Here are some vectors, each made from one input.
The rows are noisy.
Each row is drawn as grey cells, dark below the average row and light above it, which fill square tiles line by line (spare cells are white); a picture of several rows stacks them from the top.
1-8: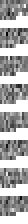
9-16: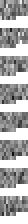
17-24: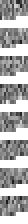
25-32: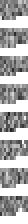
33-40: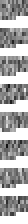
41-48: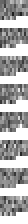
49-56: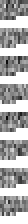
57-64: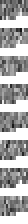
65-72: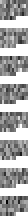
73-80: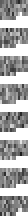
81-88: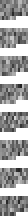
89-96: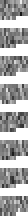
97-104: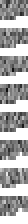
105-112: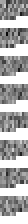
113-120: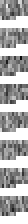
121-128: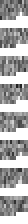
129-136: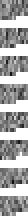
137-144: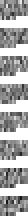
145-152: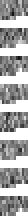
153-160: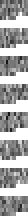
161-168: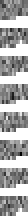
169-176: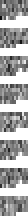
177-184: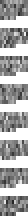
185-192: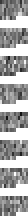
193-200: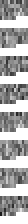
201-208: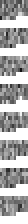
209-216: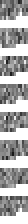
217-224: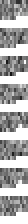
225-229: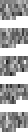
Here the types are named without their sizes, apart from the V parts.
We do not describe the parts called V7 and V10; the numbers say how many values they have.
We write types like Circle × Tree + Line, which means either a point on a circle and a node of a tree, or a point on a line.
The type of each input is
Bool × Bool × Bool × Bool + (Tree + V10) × V7.
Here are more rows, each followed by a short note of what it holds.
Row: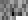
four true/false values
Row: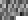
a value of V7 and a value of V10
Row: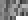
a value of V7 and a value of V10
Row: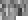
four true/false values
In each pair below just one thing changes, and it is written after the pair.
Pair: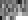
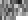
the node of the tree
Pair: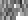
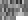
the value of V7
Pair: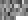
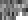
the node of the tree
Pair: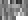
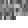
the value of V7
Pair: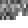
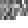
the node of the tree
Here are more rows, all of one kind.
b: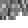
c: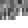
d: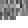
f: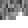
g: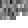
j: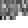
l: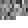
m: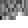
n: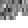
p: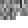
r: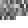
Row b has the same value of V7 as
j and r.
